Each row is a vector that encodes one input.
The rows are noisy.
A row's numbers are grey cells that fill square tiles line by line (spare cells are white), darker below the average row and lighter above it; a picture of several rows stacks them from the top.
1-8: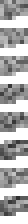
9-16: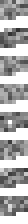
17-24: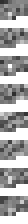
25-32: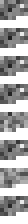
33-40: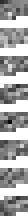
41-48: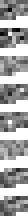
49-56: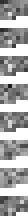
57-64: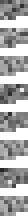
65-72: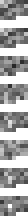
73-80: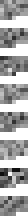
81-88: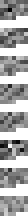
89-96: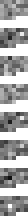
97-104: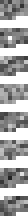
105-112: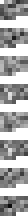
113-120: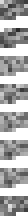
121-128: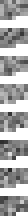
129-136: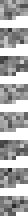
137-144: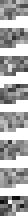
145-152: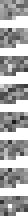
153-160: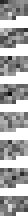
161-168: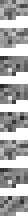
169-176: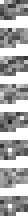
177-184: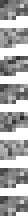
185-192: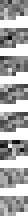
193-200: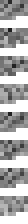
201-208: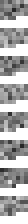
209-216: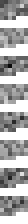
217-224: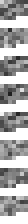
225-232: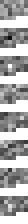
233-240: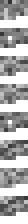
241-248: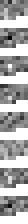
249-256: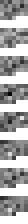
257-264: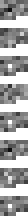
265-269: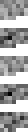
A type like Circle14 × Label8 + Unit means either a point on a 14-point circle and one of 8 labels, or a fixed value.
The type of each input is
Bool × Bool × Bool + List2(Line5).
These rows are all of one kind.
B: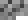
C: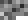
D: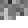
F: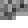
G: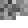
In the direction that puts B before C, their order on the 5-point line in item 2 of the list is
G, B, F, D, C.
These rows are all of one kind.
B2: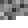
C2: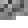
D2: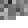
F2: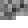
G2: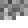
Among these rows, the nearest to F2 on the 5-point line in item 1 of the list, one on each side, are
B2 and C2.
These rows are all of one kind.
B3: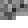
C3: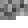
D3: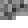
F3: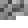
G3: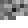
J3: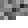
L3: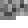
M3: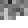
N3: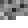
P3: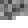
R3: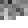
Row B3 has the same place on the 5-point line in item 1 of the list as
C3, D3, L3 and P3.
